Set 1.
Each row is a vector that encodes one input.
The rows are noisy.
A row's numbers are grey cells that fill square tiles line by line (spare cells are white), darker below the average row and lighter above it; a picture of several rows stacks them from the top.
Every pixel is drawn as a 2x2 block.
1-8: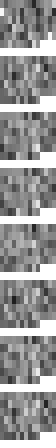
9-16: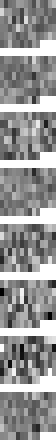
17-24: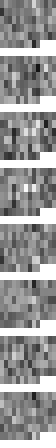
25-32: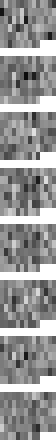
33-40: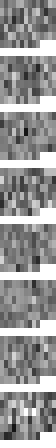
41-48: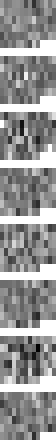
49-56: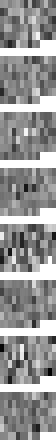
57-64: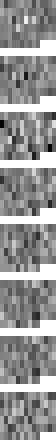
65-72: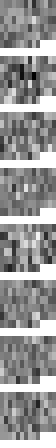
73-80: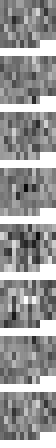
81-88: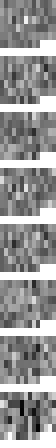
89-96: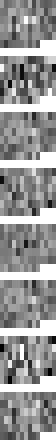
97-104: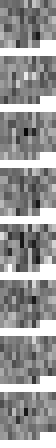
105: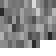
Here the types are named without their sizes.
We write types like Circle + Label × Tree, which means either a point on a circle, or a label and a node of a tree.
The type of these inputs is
Bool × Bool × Bool.
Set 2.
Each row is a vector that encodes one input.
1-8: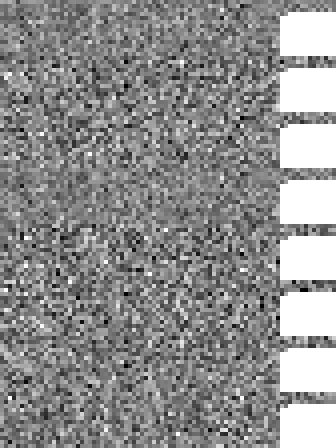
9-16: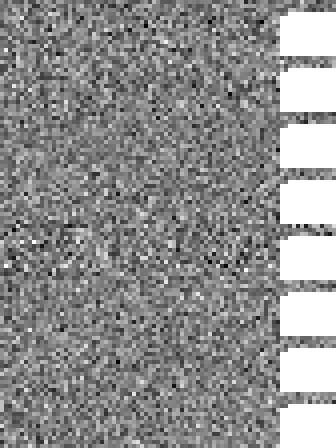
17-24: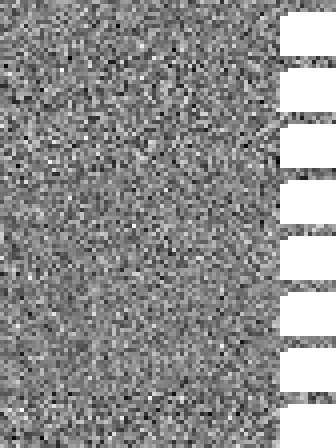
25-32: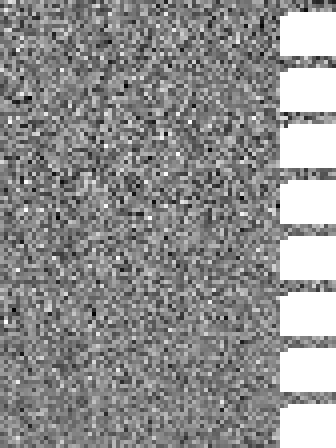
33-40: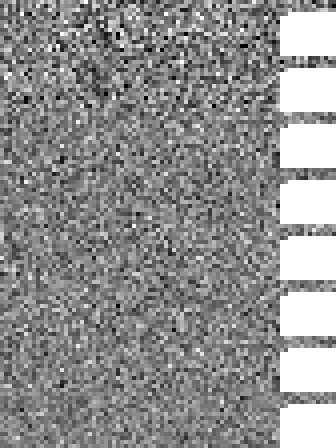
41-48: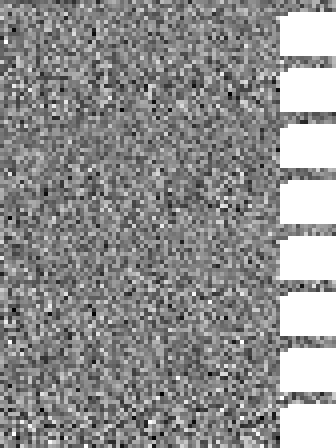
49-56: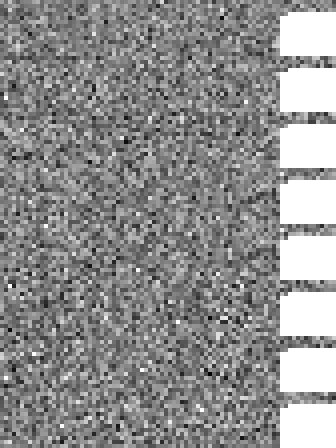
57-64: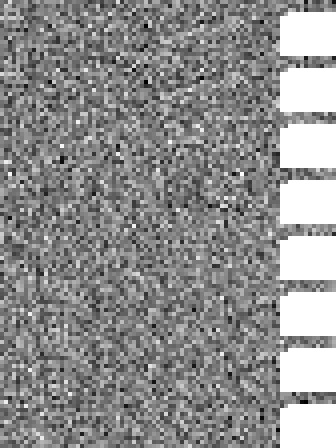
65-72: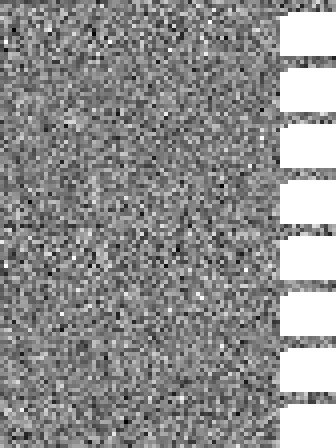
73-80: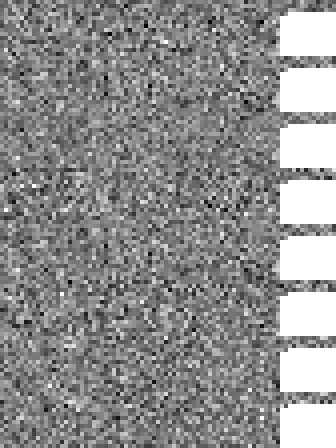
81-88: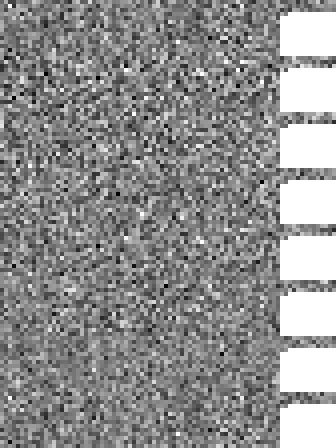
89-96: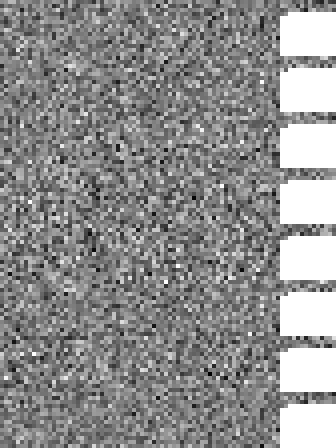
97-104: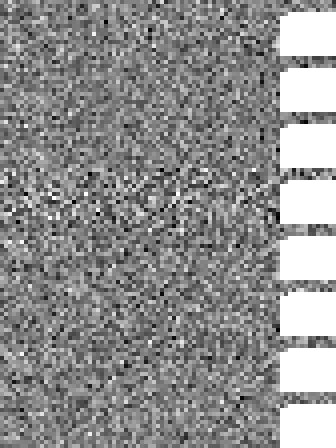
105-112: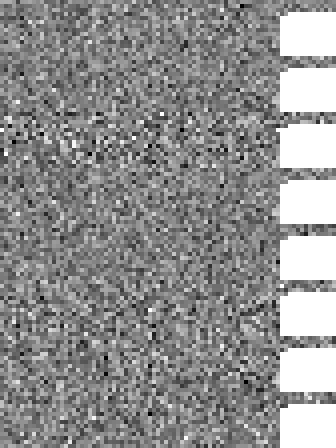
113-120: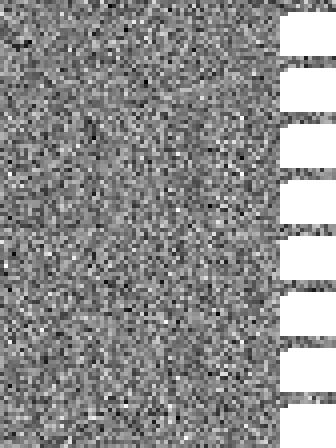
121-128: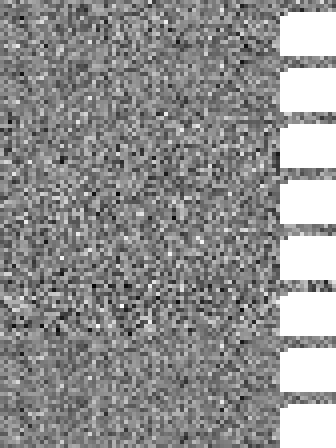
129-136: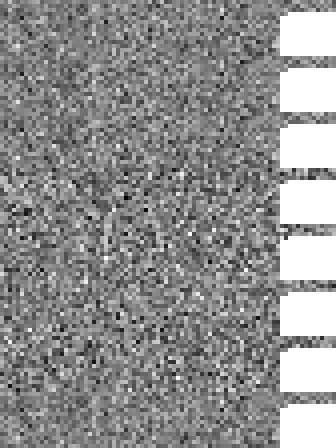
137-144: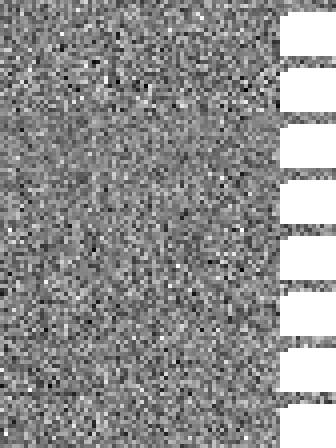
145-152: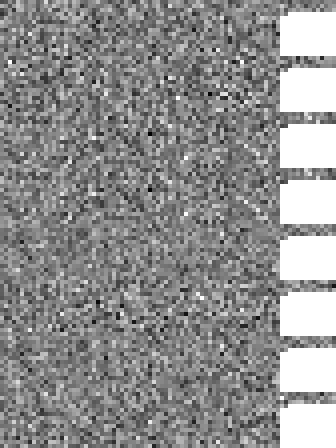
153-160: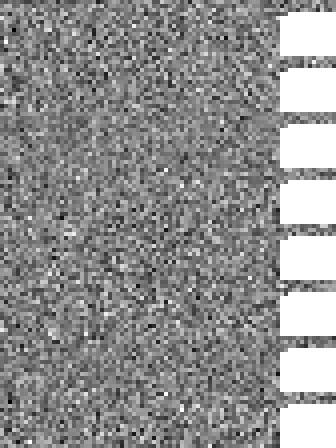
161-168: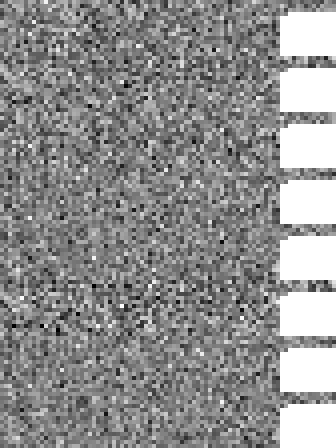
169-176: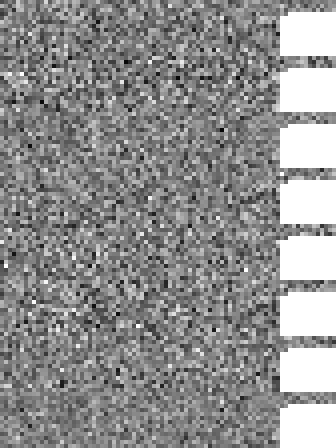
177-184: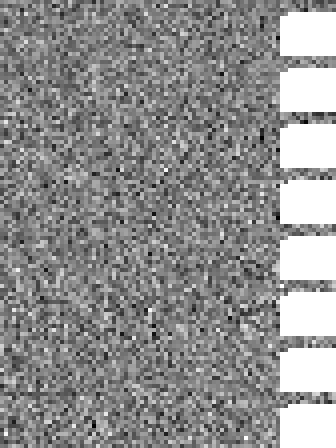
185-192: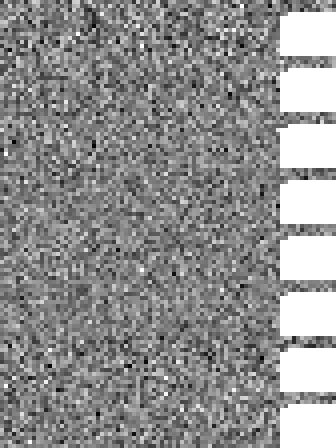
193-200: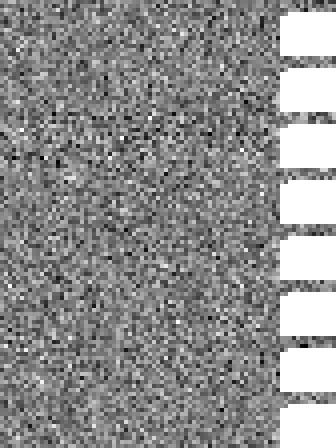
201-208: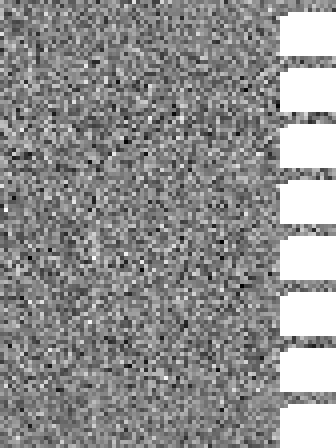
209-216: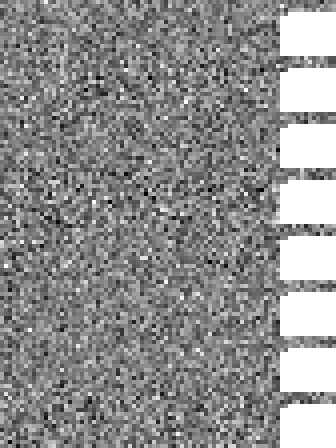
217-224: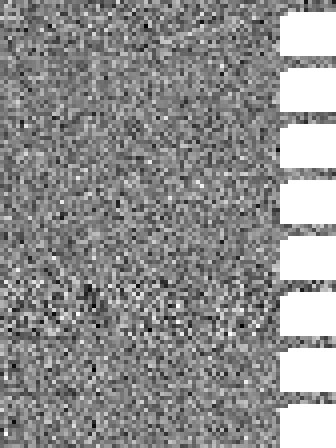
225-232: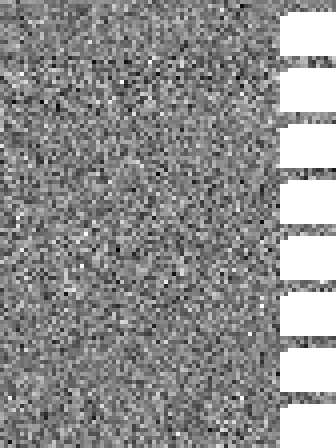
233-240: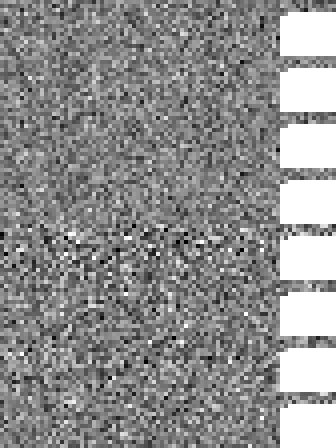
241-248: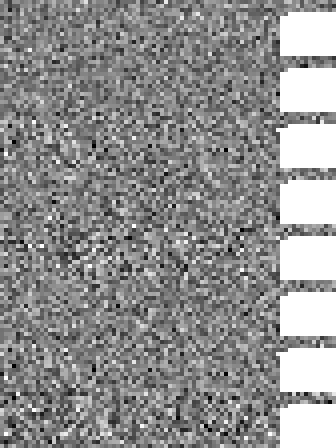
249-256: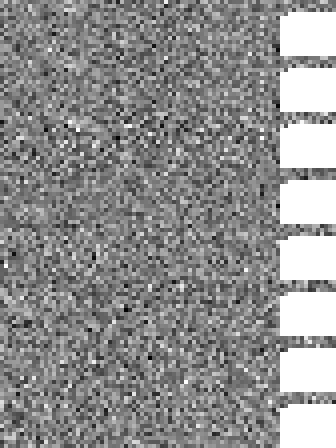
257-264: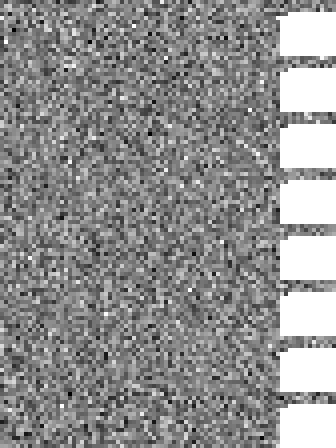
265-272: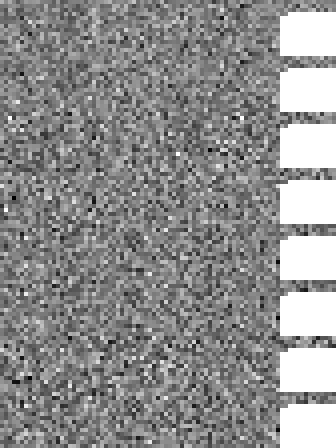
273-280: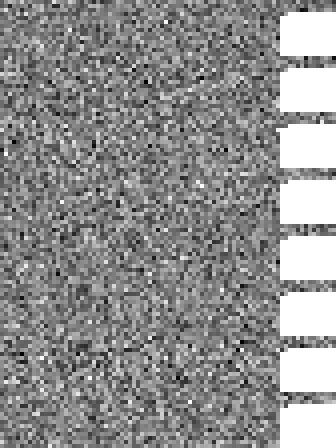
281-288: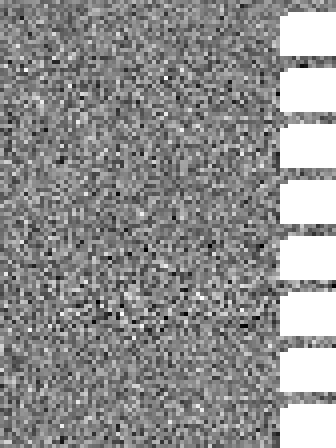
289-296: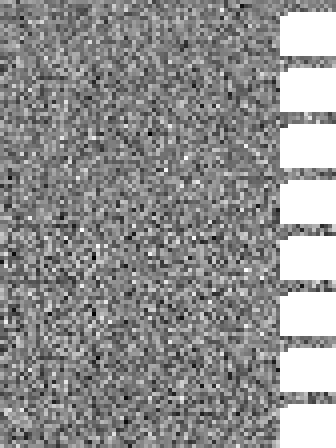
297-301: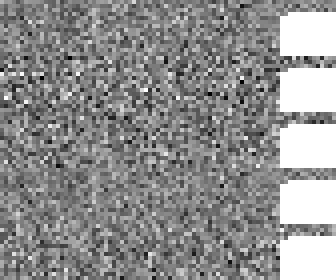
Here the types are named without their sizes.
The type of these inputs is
Circle.
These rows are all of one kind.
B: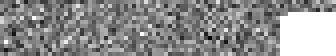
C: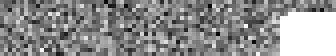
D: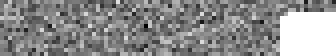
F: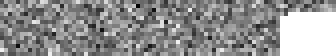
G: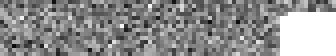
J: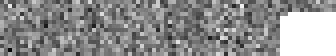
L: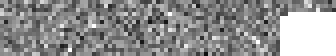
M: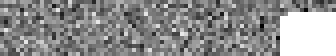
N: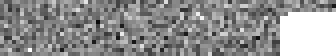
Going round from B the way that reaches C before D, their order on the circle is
B, J, F, N, L, G, C, D, M.
